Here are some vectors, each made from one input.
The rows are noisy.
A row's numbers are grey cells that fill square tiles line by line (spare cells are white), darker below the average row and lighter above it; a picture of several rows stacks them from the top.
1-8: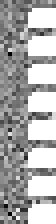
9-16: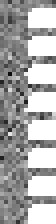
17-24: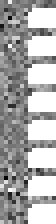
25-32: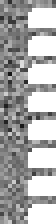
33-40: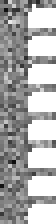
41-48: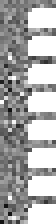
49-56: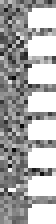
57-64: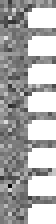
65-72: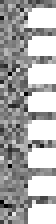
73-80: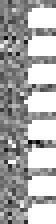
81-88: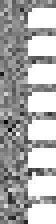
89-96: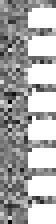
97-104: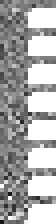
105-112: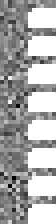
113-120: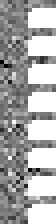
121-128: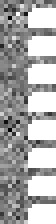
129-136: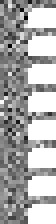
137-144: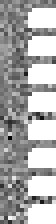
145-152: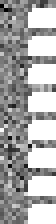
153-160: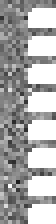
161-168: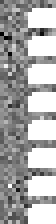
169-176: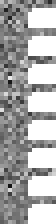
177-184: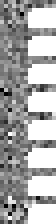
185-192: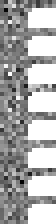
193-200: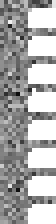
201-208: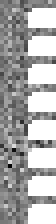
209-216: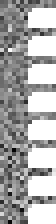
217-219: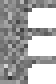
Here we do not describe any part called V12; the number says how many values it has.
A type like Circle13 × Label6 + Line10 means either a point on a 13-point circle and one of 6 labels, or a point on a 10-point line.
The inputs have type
Bool × Bool × Bool × Bool × Tree15 + V12.
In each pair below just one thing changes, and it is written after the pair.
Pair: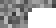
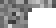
one of the four true/false values
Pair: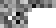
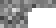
one of the four true/false values
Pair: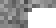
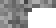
the node of the tree
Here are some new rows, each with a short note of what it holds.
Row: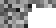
a value of V12
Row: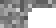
a node of a 15-node tree and four true/false values
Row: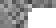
a node of a 15-node tree and four true/false values
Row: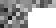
a value of V12
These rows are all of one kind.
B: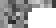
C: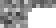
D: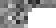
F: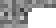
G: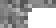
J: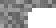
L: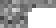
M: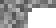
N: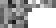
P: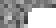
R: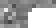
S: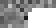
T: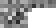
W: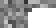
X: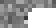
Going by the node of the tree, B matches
J, M, T and X.
